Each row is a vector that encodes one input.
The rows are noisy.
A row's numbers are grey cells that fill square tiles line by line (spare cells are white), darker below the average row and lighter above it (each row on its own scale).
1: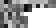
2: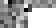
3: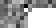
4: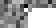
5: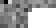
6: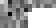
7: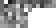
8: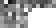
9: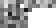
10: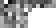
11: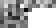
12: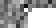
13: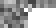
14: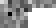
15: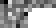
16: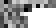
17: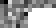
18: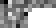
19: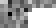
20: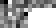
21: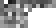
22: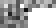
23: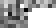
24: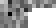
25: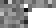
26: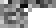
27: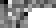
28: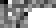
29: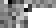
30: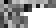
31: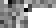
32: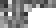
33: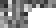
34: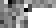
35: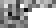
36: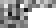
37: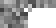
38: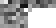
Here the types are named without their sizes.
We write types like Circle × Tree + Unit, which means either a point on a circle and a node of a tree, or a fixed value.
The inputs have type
Bool × (Circle + Unit).
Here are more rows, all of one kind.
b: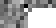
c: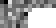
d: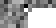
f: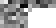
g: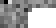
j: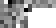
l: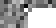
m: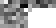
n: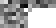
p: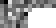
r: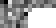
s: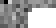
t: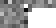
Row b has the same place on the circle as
d and l.
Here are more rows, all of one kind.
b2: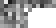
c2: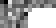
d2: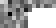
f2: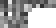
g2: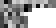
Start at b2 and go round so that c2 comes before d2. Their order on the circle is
b2, f2, c2, g2, d2.
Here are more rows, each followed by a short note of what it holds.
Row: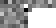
a point on a circle and a true/false value
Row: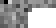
a point on a circle and a true/false value
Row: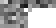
a point on a circle and a true/false value
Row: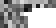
a point on a circle and a true/false value
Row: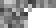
a true/false value
